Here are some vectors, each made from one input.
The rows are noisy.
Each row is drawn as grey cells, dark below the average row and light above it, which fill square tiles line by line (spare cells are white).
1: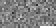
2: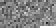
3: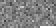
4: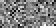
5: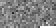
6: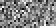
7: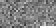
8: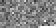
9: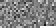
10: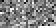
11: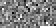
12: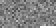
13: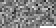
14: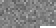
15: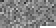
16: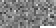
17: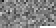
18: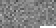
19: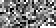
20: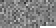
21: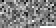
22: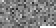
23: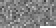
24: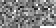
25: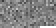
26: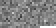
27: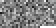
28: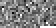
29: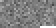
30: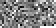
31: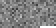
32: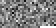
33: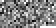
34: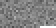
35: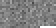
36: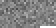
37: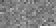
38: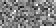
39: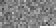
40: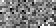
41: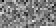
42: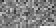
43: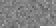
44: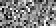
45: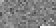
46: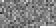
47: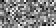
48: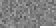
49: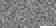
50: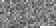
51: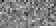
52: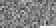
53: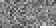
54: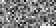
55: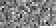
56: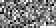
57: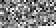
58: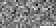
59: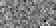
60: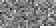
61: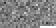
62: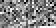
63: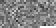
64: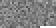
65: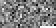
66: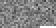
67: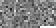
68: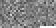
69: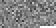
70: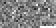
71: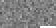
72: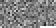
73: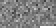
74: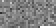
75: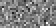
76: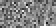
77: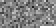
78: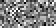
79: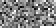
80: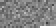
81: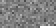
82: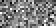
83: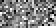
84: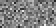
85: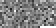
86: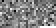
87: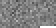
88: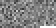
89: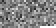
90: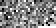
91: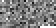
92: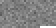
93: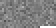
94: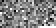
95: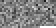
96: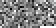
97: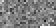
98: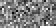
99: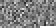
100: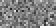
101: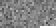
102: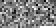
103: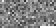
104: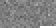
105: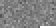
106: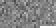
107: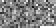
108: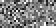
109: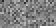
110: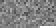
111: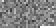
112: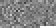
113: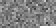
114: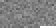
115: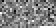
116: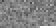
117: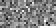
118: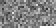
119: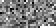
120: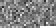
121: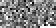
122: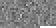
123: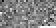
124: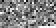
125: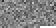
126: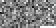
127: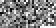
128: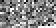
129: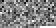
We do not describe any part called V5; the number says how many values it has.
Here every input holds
a value of V5, together with either one of 8 labels, or three true/false values.
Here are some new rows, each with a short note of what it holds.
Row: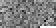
one of 8 labels and a value of V5
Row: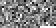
three true/false values and a value of V5
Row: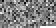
one of 8 labels and a value of V5
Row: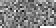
one of 8 labels and a value of V5
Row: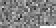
one of 8 labels and a value of V5
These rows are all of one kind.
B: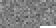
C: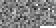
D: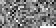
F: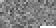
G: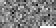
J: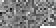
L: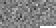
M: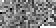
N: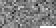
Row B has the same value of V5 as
F and G.
